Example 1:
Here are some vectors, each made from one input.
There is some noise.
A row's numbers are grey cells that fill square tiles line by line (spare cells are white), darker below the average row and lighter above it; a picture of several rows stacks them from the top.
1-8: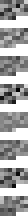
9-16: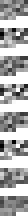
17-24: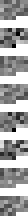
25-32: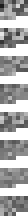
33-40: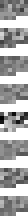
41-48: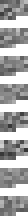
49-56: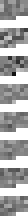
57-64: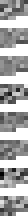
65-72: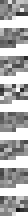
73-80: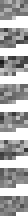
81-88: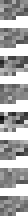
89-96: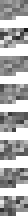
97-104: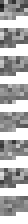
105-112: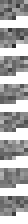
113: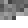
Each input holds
a point on a 7-point line.
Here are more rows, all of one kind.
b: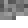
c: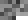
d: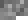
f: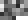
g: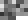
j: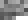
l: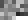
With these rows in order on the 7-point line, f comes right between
g and l.
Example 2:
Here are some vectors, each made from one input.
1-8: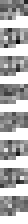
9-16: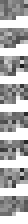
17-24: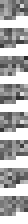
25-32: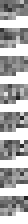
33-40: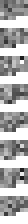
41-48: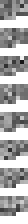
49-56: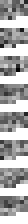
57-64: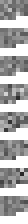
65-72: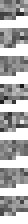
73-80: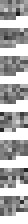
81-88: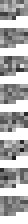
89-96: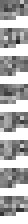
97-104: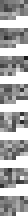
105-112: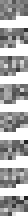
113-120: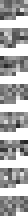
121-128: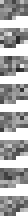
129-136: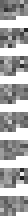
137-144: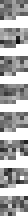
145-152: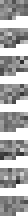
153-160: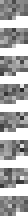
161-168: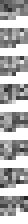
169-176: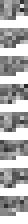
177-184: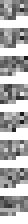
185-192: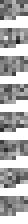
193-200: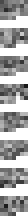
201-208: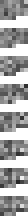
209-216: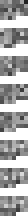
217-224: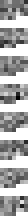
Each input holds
a point on each of two 3-point lines.
